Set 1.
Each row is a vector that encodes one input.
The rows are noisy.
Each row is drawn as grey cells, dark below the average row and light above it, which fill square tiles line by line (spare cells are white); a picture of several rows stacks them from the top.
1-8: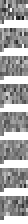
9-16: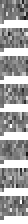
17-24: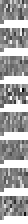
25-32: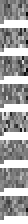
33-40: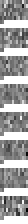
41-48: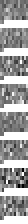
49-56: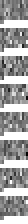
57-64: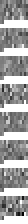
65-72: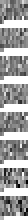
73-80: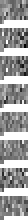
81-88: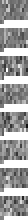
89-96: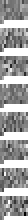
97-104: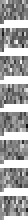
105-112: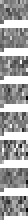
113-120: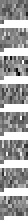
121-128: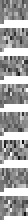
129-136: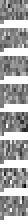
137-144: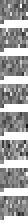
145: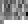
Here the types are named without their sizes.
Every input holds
either a fixed value, or a node of a tree.
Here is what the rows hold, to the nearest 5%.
About 5% of them hold a fixed value. The rest hold a node of a tree.
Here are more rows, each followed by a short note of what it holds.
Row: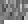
a node of a tree
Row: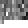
a fixed value
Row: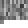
a node of a tree
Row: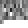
a node of a tree
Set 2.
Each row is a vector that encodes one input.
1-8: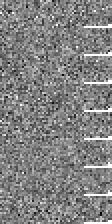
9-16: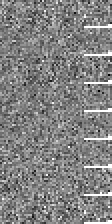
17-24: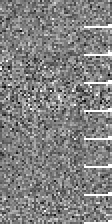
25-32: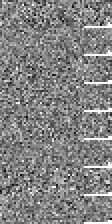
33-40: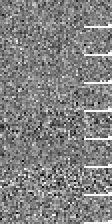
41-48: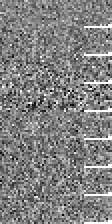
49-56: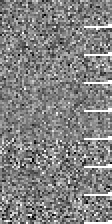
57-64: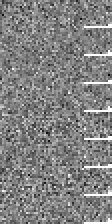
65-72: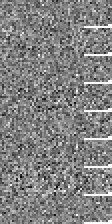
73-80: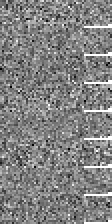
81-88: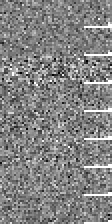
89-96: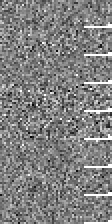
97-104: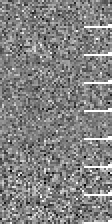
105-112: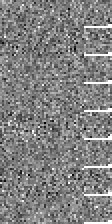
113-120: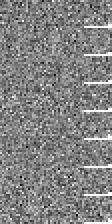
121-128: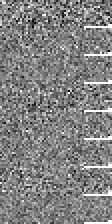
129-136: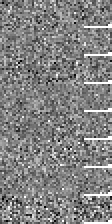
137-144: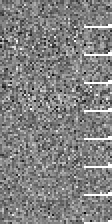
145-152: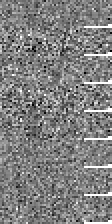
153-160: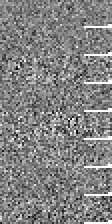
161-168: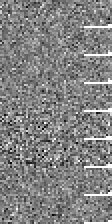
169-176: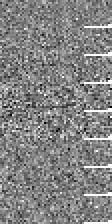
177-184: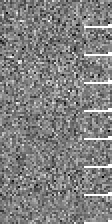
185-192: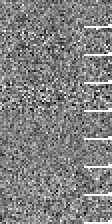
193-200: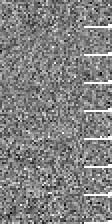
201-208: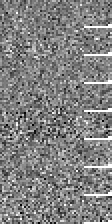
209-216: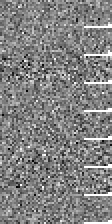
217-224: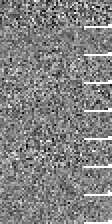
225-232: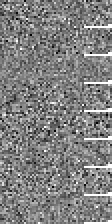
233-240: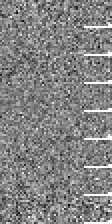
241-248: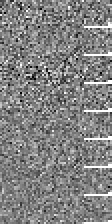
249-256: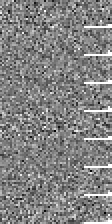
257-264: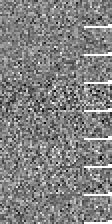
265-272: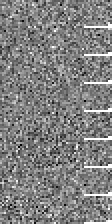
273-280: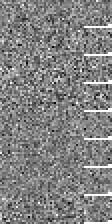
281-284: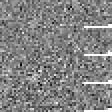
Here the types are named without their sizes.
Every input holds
a label.
